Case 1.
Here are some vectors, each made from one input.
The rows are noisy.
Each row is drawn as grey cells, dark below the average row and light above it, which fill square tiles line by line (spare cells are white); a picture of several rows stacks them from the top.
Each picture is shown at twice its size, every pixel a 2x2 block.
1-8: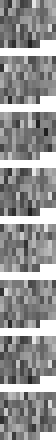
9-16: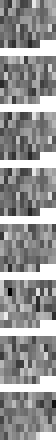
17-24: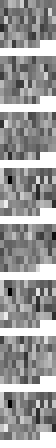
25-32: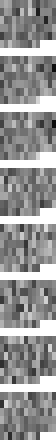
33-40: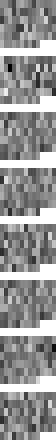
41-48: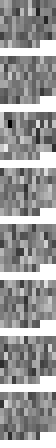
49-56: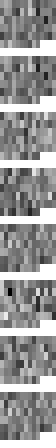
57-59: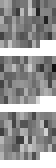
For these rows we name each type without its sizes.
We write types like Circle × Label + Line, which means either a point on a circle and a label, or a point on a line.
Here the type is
Label.
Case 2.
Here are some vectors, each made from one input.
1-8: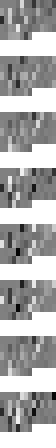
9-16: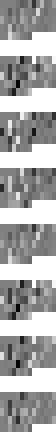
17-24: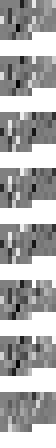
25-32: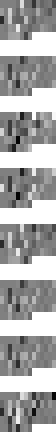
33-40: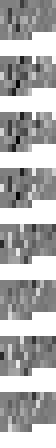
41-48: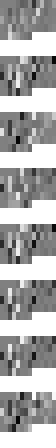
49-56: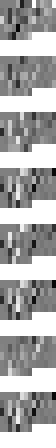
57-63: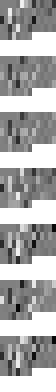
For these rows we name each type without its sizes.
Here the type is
Line.
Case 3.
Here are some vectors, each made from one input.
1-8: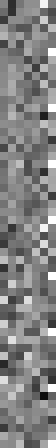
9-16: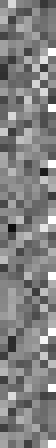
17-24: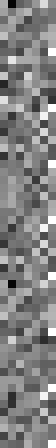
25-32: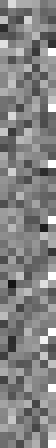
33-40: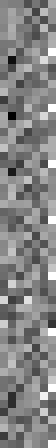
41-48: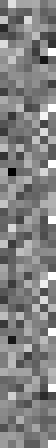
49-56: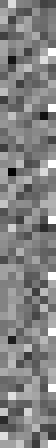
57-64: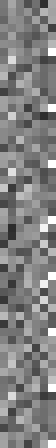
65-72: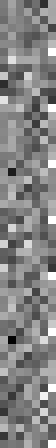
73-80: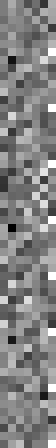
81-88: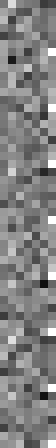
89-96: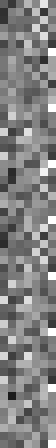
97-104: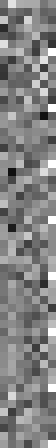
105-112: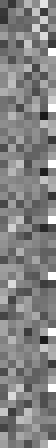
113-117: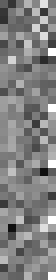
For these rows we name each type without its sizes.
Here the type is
Line.
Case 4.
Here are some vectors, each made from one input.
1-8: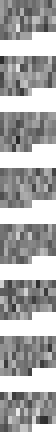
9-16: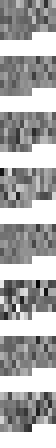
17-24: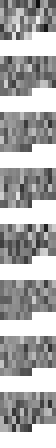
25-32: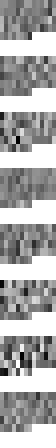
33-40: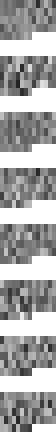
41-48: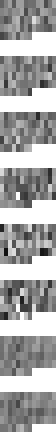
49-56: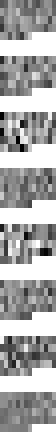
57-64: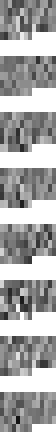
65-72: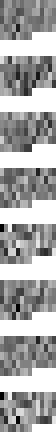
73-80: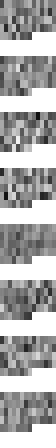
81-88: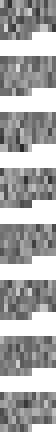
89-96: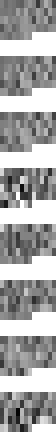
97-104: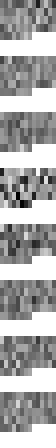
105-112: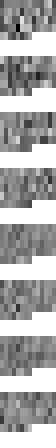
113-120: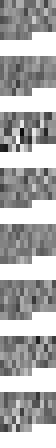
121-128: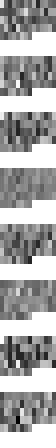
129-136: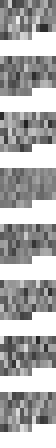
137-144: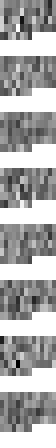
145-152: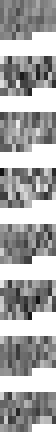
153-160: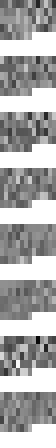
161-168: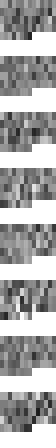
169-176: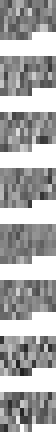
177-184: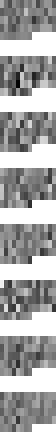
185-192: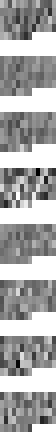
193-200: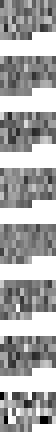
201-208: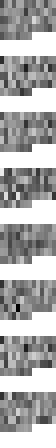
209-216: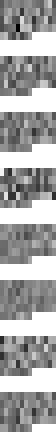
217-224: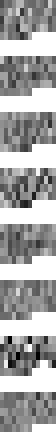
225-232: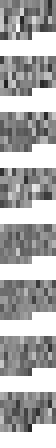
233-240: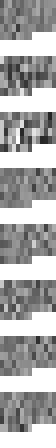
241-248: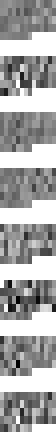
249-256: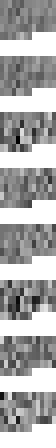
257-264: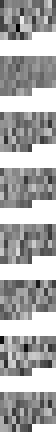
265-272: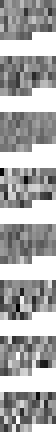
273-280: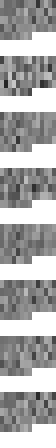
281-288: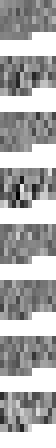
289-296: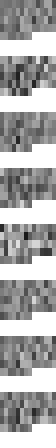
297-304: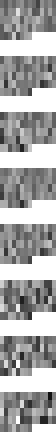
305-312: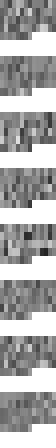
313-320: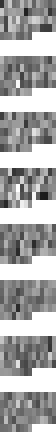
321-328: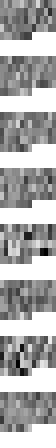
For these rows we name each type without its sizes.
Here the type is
Line × Line.
